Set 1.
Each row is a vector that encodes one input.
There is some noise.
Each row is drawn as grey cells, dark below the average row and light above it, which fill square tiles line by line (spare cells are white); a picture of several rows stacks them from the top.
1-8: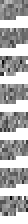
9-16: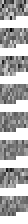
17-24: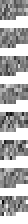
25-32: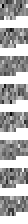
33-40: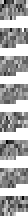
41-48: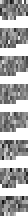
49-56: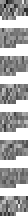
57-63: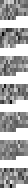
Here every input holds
either a point on an 8-point line, or a point on a 9-point line.
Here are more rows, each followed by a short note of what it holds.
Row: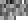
a point on an 8-point line
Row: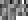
a point on an 8-point line
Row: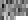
a point on an 8-point line
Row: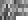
a point on a 9-point line
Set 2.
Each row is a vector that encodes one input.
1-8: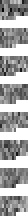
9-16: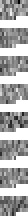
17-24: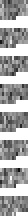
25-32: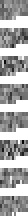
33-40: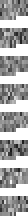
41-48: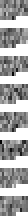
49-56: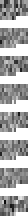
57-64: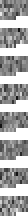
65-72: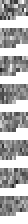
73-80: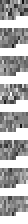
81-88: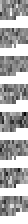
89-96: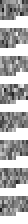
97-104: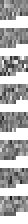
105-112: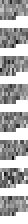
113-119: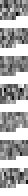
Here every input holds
a list of up to two points on a 5-point line.
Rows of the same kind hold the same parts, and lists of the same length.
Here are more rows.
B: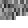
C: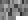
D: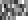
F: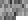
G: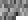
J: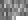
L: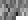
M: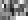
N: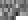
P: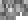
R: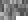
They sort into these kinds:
B, F, G, L, N, P
C, J, R
D, M

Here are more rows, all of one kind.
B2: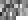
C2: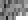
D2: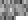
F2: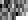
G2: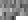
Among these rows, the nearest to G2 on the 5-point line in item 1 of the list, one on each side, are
D2 and F2.
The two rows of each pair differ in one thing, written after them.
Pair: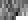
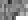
the place on the 5-point line in item 1 of the list
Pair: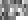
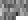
the place on the 5-point line in item 1 of the list
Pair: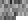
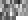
the place on the 5-point line in item 1 of the list
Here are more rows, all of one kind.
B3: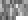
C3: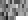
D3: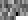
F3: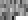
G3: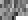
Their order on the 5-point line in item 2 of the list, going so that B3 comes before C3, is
D3, F3, B3, G3, C3.
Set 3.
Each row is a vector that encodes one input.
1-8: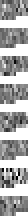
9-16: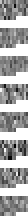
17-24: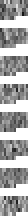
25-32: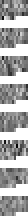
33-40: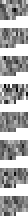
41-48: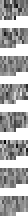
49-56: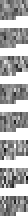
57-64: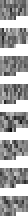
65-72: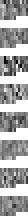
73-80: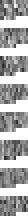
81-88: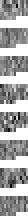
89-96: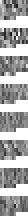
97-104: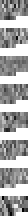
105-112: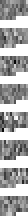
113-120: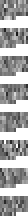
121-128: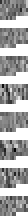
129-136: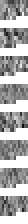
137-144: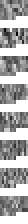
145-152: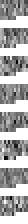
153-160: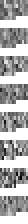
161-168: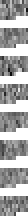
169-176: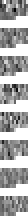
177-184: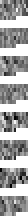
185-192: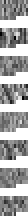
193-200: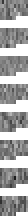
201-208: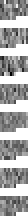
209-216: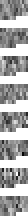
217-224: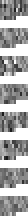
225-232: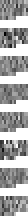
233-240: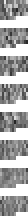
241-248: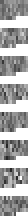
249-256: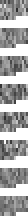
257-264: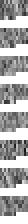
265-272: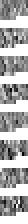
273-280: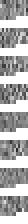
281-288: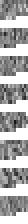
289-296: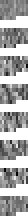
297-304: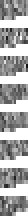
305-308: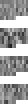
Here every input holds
a node of a 10-node tree and five true/false values.
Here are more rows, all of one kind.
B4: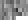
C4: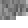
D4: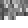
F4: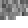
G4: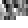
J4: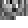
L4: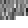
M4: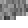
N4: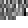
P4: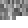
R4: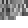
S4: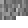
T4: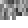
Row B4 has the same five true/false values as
C4, G4, N4 and P4.
